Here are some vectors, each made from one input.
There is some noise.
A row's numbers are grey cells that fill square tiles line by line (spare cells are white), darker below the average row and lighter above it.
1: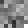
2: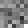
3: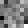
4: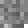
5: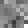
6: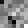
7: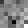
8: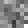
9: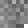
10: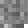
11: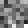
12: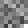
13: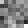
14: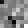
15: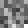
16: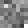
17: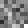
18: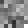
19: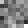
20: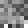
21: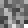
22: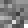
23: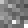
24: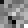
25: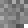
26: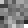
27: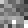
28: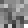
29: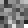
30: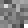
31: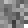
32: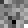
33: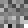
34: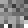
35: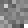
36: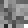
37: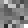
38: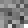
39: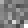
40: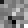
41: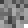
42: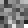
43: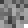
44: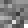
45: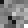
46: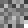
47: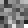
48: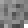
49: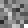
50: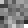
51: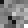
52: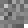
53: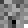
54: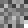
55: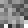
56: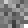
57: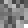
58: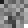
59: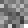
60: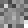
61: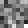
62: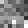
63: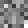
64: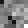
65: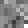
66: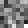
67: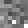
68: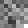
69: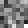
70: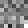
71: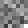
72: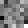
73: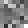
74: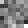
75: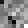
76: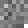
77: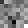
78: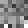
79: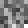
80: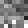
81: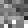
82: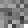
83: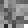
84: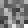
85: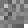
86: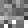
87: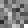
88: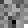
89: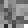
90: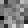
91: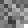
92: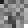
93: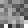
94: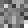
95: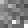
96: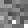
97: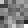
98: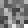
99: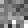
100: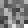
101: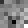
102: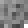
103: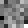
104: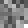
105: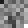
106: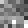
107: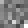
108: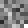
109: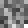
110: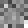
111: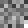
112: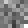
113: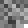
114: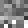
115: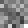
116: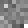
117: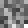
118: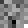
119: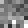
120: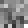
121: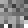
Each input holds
either a point on a 4-point line and a point on a 10-point line, or a point on a 5-point line.
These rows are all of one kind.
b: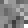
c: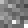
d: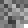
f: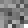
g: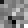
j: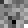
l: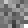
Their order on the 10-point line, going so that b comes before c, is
g, b, j, l, d, c, f.
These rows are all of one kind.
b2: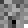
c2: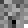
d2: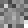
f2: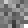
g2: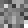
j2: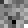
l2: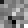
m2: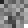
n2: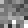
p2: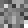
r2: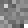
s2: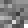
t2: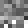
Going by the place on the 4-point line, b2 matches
c2, j2, l2 and m2.
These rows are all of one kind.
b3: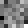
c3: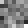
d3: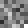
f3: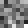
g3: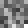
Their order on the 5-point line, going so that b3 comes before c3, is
d3, g3, f3, b3, c3.
